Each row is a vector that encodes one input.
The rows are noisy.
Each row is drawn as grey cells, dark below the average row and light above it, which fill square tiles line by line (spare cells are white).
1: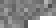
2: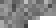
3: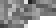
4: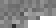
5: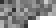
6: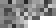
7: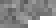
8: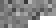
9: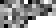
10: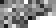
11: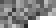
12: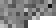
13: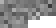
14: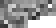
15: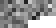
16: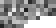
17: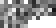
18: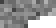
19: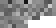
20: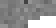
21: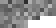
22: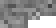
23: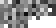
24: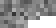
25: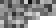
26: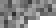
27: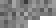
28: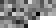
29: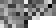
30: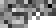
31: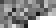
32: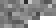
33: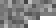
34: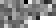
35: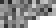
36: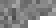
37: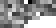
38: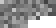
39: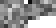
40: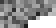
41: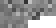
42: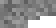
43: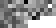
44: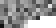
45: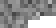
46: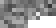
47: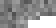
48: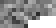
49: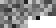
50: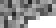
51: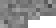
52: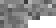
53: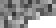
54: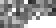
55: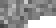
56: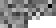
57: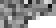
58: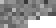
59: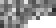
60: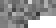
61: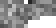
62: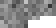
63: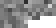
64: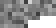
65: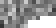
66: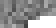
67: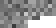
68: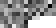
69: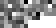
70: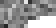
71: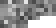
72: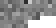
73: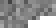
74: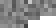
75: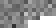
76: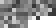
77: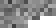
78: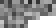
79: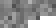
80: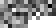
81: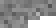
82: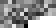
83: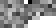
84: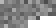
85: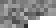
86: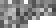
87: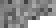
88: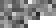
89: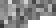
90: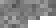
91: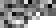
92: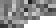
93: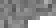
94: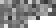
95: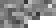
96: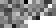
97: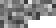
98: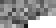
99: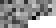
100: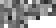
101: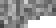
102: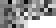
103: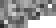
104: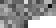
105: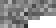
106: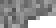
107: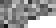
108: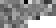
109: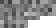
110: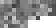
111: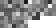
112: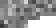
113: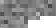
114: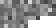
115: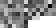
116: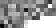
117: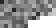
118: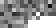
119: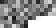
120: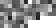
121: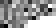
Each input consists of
either a point on a 7-point line, or a point on an 8-point line and a point on a 10-point line.
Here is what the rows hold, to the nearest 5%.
About 20% of them hold a point on a 7-point line. The rest hold a point on an 8-point line and a point on a 10-point line.
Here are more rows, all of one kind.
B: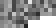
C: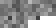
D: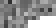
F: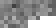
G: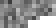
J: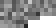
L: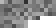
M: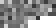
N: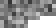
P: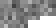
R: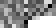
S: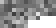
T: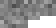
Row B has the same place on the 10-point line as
L and M.
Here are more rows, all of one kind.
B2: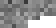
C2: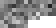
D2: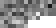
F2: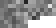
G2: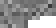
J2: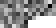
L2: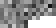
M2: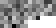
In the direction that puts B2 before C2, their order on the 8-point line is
F2, G2, J2, L2, B2, C2, D2, M2.
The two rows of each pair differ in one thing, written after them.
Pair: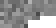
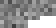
the place on the 8-point line
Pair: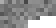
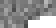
the place on the 8-point line
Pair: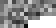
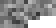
the place on the 10-point line
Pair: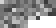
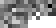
the place on the 8-point line
